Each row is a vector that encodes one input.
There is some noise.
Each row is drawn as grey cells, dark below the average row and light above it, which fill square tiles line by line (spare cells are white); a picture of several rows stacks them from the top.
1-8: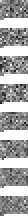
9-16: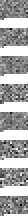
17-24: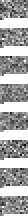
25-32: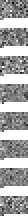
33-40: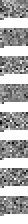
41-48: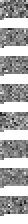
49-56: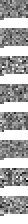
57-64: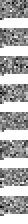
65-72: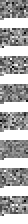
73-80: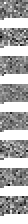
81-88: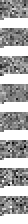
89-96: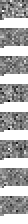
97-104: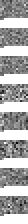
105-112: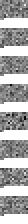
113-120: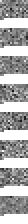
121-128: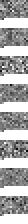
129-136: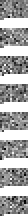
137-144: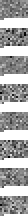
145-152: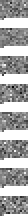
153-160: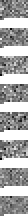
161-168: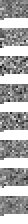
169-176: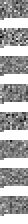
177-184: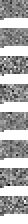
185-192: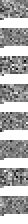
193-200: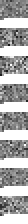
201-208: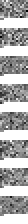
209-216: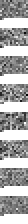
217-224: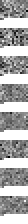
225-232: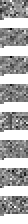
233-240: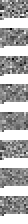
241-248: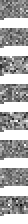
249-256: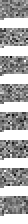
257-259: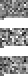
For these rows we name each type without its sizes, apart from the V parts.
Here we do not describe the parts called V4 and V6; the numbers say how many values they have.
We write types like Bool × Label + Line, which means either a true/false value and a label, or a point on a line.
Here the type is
Bool × Tree × V4 + Line + V6.
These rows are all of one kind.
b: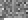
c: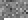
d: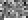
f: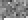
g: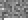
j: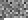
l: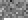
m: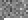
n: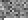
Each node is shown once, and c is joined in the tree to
d and l.
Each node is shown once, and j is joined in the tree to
m.
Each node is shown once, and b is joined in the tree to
n.
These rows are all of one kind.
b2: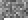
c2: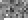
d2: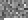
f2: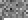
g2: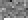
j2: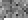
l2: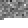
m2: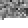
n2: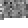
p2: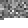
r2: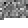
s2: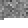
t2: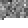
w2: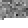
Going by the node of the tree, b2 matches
c2, f2 and r2.
